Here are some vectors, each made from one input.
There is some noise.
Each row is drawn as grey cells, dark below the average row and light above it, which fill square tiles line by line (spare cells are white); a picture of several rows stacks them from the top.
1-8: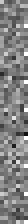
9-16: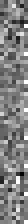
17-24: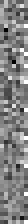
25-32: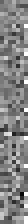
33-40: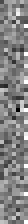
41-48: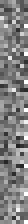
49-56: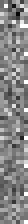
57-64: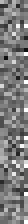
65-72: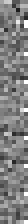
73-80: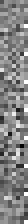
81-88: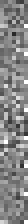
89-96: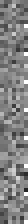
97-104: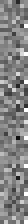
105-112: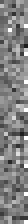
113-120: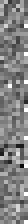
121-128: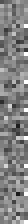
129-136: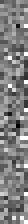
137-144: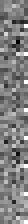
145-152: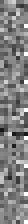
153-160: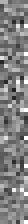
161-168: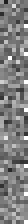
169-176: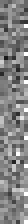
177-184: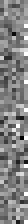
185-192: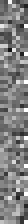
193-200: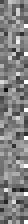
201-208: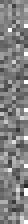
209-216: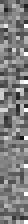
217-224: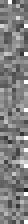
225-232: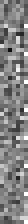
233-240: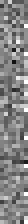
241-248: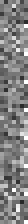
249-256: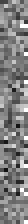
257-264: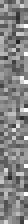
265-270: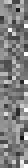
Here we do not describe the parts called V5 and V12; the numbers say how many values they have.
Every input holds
either a point on a 4-point line and a value of V5, or a point on an 8-point line, or a value of V12.
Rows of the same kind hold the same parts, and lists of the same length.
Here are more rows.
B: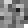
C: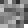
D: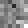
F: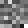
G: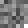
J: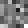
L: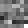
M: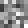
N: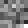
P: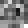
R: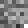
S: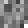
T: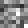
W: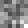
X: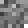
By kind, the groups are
B, C, F, J, P, S
D, M, R, T, W
G, L, N, X

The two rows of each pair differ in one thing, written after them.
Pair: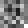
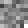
the value of V5
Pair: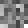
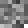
the value of V5
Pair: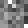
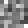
the place on the 4-point line
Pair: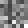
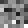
the value of V5
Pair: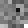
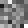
the value of V5
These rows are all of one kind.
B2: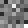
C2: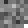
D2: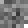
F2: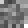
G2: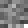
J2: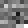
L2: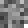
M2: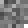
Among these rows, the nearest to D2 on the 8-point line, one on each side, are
J2 and M2.
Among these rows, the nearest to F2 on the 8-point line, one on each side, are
B2 and L2.
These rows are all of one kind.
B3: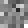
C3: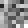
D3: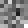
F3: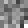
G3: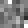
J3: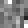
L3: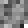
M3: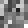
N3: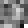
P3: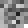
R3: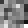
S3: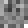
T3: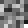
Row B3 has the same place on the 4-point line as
C3 and P3.
